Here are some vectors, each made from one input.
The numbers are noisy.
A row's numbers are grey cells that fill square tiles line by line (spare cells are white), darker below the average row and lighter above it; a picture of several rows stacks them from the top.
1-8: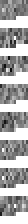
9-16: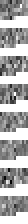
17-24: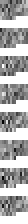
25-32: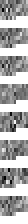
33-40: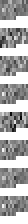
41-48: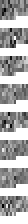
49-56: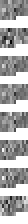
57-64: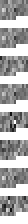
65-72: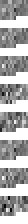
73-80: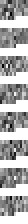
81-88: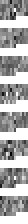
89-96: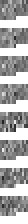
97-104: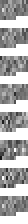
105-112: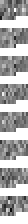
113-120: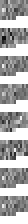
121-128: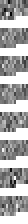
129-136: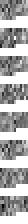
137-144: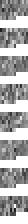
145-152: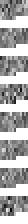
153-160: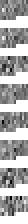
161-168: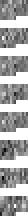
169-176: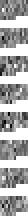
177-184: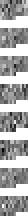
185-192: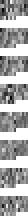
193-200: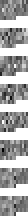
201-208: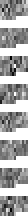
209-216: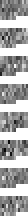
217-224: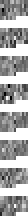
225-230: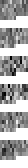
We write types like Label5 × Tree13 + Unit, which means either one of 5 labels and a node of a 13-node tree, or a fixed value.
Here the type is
Tree10.
